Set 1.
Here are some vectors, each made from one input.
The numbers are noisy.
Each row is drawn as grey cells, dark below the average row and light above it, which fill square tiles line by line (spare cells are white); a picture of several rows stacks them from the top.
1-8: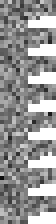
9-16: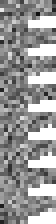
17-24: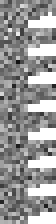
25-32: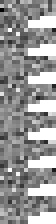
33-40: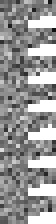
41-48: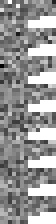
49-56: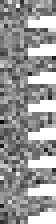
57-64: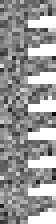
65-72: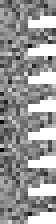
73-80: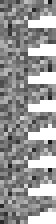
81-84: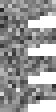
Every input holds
either a point on an 11-point circle, or three true/false values.
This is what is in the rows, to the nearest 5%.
About 40% of them hold a point on an 11-point circle. The rest hold three true/false values.
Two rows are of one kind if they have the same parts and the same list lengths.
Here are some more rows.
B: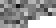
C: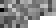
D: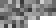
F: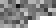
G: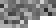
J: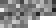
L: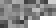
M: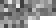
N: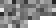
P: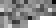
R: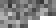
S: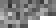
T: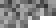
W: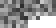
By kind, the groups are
B, D, F, G, J, M, N, P, W
C, L, R, S, T

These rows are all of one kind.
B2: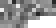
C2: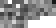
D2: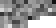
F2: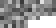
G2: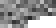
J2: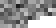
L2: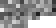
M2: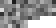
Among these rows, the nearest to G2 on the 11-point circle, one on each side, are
D2 and J2.
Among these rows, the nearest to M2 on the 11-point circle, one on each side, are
B2 and D2.
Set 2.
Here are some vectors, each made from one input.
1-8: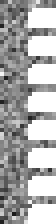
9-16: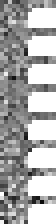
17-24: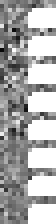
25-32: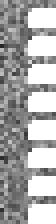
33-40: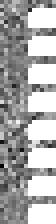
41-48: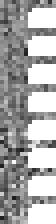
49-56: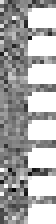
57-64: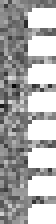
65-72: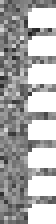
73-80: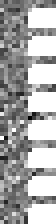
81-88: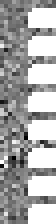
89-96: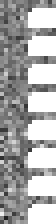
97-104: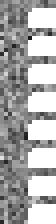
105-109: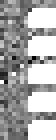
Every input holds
either a point on a 10-point circle, or a point on a 7-point line.
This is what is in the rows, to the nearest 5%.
About 50% of them hold a point on a 10-point circle. The rest hold a point on a 7-point line.
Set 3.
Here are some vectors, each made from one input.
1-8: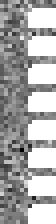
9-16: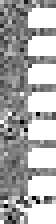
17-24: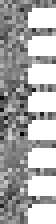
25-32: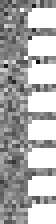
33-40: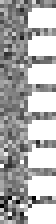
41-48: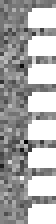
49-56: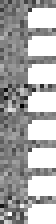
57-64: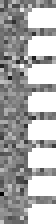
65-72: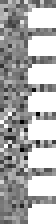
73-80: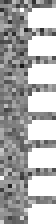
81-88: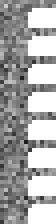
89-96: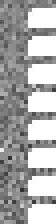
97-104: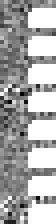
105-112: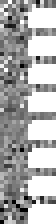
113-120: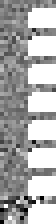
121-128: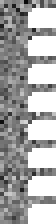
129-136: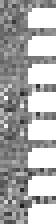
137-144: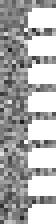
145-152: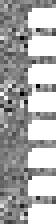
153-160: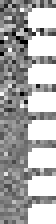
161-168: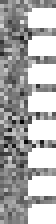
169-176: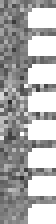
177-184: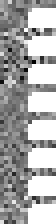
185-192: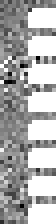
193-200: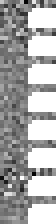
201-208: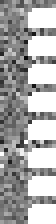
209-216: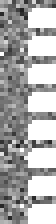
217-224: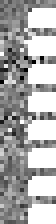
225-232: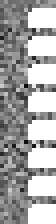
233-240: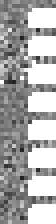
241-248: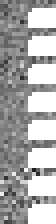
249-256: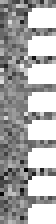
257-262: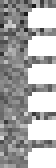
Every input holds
either a point on an 8-point circle, or a fixed value, or a node of a 13-node tree.
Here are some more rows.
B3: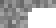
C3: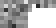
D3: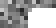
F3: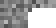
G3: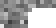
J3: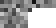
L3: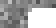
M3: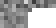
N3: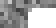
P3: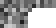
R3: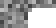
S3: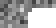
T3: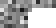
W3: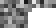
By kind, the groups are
B3, F3, J3, M3, P3, R3, S3
C3
D3, G3, L3, N3, T3, W3

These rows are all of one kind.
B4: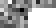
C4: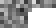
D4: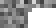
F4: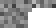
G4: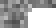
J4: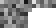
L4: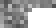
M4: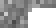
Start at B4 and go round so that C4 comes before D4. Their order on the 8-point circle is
B4, M4, J4, C4, D4, L4, F4, G4.
